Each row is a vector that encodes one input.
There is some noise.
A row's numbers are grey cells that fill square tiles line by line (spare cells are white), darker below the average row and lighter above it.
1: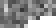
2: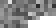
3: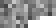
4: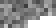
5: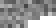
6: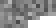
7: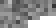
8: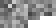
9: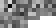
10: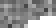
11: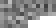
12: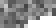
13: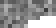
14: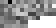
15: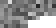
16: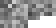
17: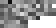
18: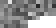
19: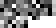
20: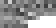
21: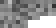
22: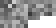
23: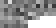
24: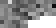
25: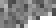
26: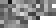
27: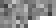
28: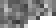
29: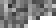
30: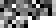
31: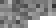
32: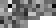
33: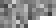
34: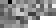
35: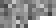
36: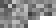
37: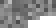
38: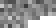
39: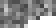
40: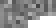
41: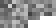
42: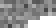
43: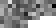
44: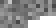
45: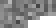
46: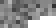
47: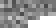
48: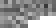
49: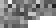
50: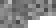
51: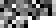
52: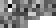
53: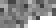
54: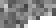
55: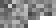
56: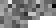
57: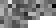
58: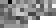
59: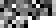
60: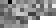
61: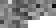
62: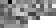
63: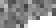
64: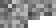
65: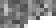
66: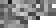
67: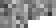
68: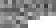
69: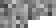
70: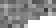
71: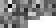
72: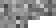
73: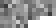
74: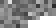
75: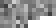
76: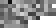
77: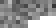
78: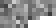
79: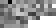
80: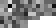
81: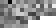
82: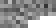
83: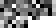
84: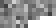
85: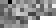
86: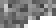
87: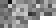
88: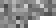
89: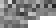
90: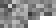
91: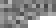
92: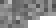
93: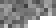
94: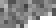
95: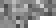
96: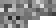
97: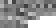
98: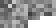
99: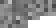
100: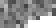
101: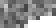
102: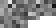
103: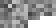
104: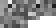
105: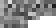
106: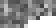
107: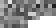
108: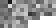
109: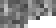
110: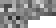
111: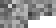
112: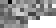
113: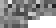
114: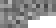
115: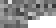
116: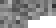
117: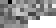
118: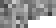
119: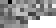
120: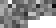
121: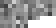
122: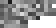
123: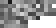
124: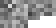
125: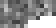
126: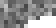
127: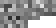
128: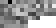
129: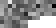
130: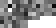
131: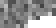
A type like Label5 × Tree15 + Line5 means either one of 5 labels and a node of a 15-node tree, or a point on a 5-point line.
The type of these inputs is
List2(Line7).
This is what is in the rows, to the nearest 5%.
All of them are lists of up to two points on a 7-point line: about 5% are empty, 40% hold one and 60% two.
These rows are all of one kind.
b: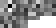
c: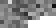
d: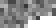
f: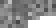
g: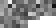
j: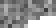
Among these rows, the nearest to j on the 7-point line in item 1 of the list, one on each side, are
d and f.
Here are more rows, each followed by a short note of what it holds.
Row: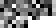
the empty list
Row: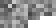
a list of one item
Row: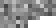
a list of one item
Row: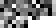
the empty list
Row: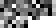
the empty list
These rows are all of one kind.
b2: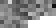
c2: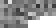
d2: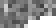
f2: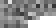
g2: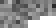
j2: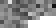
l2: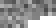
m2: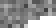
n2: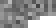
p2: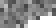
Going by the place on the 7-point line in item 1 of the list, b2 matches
c2, f2 and j2.
